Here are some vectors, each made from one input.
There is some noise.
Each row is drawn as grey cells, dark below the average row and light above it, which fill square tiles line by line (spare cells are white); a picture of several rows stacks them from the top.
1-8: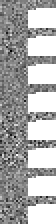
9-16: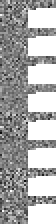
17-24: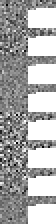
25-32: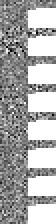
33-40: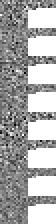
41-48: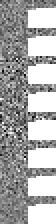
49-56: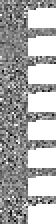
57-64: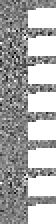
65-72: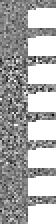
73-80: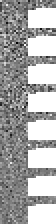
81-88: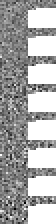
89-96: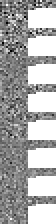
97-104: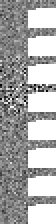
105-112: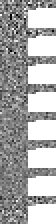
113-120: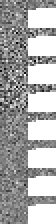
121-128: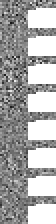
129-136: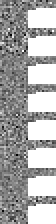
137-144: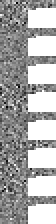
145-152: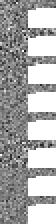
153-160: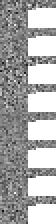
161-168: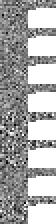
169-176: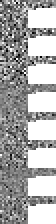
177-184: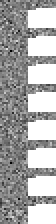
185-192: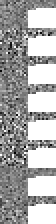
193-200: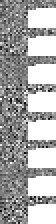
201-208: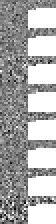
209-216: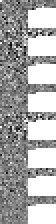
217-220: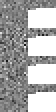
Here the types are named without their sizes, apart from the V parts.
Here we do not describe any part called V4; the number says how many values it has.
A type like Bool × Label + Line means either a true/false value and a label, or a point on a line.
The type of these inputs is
Bool × Bool × Bool × V4 + List(Line) × (Tree + Unit).
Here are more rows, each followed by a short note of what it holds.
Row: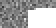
a node of a tree, together with a list of two items
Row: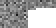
a list of two items
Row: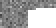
a node of a tree, together with a list of two items
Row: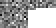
a node of a tree, together with a list of two items
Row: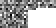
three true/false values and a value of V4
